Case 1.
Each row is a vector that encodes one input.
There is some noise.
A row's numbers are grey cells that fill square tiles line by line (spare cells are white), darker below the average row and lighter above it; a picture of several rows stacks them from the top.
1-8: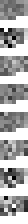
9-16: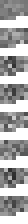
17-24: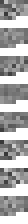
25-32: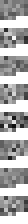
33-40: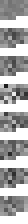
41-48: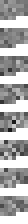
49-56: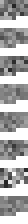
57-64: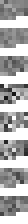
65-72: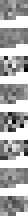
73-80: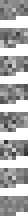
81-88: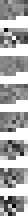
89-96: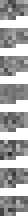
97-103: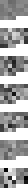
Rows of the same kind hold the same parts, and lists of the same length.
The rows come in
2 kinds.
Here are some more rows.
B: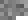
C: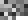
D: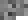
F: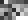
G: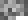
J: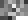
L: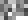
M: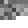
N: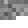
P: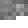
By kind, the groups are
B, C, D, F, G, L, M, N, P
J

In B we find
a point on each of two 6-point lines and a true/false value.
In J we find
a fixed value.
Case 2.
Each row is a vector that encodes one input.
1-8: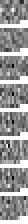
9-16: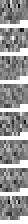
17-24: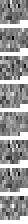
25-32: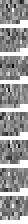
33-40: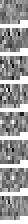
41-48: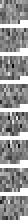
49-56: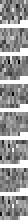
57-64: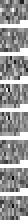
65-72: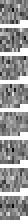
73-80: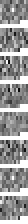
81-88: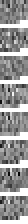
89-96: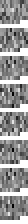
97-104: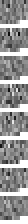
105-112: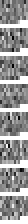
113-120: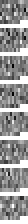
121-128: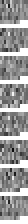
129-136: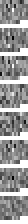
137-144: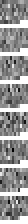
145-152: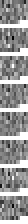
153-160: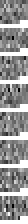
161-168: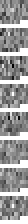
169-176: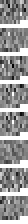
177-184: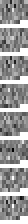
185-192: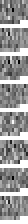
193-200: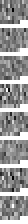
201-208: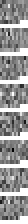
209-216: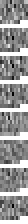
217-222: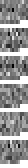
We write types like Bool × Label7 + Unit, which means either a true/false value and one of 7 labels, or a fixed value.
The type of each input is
Line10 × Tree10.
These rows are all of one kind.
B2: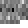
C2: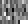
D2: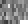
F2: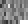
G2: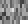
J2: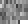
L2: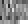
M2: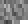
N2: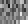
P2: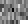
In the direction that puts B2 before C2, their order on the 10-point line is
G2, P2, L2, F2, M2, D2, B2, J2, N2, C2.
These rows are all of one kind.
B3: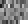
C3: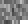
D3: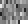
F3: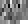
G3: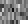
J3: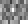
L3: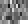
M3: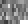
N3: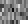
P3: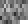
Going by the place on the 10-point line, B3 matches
G3, N3 and P3.
